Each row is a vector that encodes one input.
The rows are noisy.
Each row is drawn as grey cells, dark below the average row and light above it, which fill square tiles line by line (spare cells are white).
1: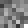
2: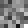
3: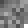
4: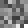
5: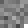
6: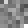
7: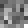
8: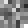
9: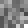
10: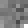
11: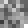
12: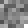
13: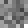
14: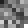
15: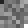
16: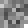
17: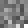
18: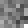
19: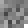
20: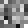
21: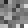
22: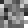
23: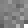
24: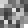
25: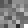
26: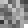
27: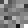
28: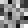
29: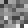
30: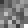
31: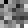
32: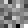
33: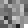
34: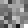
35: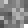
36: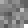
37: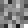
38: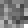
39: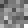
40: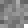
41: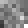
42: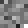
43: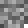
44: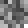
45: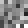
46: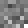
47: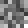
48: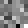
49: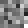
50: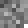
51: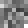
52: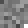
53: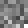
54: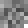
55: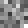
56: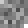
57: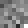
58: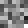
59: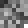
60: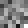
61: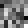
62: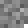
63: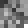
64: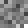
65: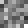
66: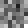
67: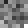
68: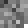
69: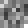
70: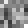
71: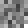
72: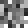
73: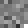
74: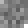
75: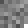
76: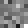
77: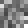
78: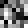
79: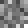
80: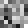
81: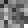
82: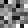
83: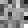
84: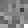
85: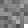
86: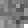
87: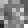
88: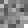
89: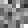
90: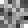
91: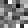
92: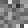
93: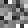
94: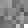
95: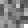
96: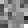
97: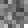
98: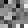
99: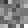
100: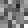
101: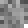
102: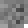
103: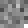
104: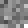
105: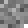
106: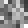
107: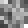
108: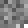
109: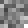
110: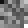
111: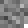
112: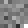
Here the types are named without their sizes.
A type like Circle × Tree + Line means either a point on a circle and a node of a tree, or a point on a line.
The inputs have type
Bool × Line × (Tree + Unit).
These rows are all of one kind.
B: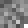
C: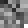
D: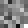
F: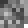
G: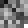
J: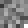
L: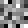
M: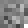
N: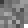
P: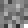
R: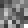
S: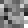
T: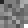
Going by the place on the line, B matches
D, F, N and R.
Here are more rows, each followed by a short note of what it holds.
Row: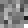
a point on a line, a node of a tree and a true/false value
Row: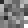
a point on a line and a true/false value
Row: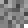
a point on a line, a node of a tree and a true/false value
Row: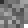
a point on a line and a true/false value
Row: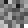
a point on a line, a node of a tree and a true/false value
